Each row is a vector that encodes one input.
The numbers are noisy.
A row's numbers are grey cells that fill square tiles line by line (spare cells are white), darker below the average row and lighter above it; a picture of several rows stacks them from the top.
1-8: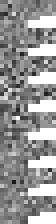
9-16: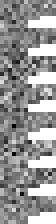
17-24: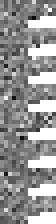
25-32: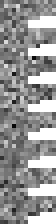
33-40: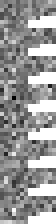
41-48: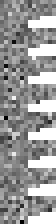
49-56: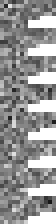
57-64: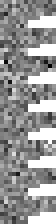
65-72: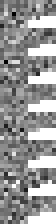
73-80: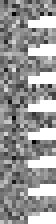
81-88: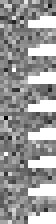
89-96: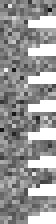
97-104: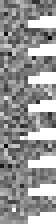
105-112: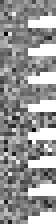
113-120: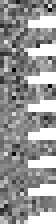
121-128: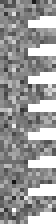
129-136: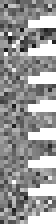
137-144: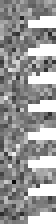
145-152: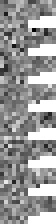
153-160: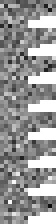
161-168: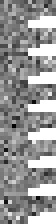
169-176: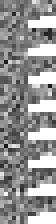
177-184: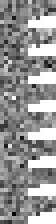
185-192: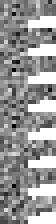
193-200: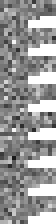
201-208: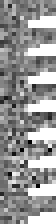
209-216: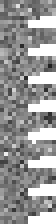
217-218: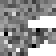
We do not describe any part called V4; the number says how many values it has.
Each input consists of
a point on a 7-point line, together with either a fixed value, or one of 6 labels and a value of V4, or four true/false values.
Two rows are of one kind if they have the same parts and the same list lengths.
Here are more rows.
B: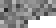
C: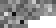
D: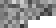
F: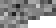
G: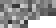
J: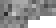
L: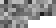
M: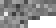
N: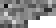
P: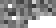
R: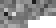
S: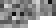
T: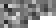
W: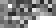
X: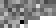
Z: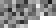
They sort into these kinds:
B, D, G, J, R
C, F, L, M, S, X, Z
N, P, T, W

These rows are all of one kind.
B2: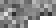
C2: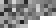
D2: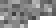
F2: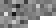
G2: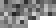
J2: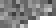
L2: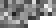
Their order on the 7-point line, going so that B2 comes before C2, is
J2, D2, B2, F2, C2, L2, G2.
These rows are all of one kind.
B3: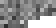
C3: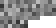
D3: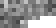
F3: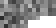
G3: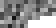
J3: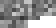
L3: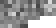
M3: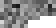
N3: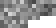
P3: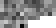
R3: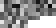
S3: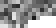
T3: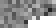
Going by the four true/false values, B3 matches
F3, G3, M3 and R3.
